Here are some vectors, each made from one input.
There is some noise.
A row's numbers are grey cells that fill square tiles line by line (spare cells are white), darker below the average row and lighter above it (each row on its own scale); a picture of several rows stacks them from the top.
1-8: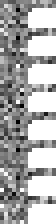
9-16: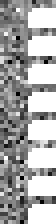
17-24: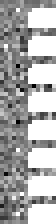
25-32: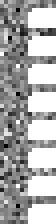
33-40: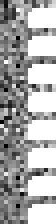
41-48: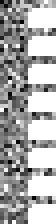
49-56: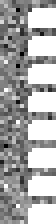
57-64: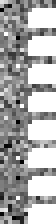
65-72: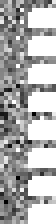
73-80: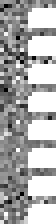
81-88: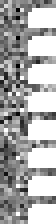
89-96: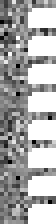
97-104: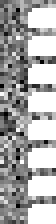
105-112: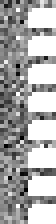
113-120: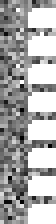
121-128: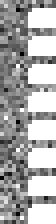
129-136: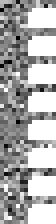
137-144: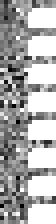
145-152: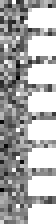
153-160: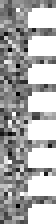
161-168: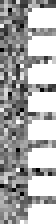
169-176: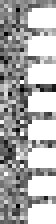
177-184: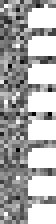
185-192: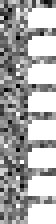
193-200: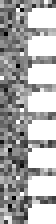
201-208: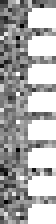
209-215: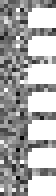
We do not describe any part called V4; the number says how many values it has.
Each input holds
a value of V4, together with either a point on a 6-point line and a node of an 8-node tree, or a list of up to two points on a 5-point line.
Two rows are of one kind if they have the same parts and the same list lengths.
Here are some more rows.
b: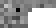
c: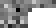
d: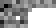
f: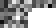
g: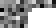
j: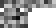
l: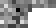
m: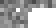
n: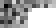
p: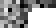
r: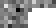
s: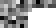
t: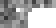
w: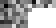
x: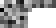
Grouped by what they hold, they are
b, c, j, l, r
d, n, w, x
f, m, t
g, p, s

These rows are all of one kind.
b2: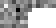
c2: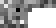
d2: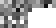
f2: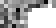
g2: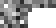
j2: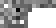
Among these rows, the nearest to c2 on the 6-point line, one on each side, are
f2 and j2.
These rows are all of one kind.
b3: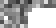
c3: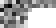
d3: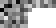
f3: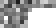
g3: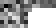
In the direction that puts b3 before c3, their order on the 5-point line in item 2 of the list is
d3, b3, c3, g3, f3.
